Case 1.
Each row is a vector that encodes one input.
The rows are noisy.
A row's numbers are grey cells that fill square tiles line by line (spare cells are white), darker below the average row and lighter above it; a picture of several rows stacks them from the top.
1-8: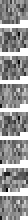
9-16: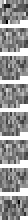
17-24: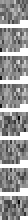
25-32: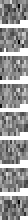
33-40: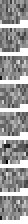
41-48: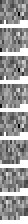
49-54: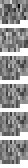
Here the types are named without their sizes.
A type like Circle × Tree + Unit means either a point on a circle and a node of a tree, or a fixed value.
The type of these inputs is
Line.
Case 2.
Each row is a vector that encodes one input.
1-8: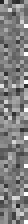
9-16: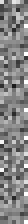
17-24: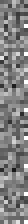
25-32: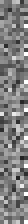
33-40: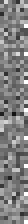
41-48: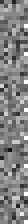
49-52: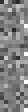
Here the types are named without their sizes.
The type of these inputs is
Line.
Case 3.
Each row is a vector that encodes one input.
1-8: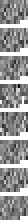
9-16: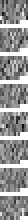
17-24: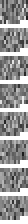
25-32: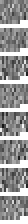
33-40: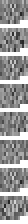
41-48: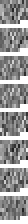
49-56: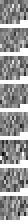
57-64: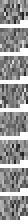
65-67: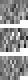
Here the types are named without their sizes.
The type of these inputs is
Line.
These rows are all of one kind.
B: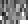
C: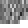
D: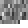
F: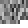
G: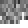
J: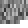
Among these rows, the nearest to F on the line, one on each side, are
D and G.
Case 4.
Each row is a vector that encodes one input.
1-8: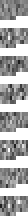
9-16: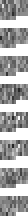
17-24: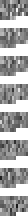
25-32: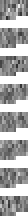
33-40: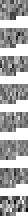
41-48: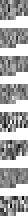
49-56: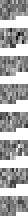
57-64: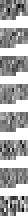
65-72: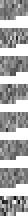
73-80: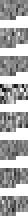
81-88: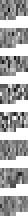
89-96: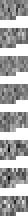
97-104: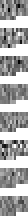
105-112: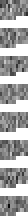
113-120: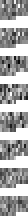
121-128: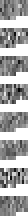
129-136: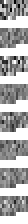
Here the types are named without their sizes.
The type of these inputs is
Bool × Bool × Bool × Bool + Unit.
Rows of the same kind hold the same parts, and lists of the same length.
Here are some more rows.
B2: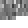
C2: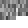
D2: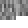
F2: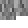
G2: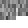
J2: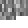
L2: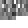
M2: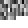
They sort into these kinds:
B2, C2, D2, F2, G2, J2, L2
M2

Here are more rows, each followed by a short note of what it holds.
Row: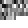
a fixed value
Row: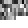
a fixed value
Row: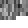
four true/false values
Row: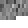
four true/false values
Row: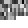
a fixed value
